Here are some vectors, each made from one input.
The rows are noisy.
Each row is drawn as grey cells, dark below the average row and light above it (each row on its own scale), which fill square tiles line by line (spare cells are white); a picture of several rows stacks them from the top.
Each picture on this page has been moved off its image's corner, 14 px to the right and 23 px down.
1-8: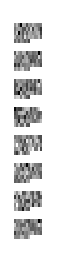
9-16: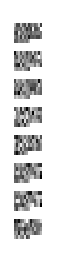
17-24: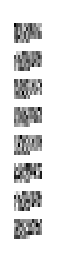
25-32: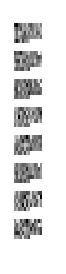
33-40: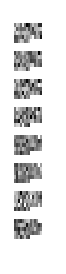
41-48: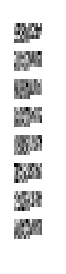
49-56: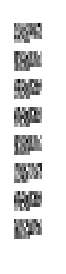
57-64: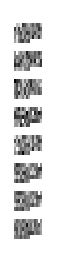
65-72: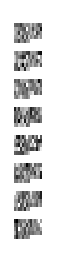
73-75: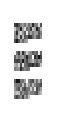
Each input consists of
a list of up to two points on a 10-point line.
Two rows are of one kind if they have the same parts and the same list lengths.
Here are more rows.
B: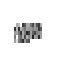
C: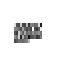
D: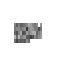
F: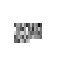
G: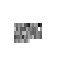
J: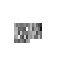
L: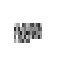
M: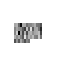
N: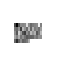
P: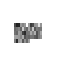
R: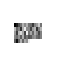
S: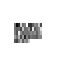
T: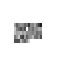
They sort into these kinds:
B, L
C, D, N, P, R, S
F, G, J, M, T

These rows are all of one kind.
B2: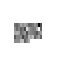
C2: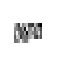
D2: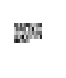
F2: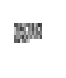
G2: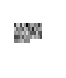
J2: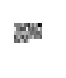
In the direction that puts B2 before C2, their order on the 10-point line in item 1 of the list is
F2, G2, J2, D2, B2, C2.
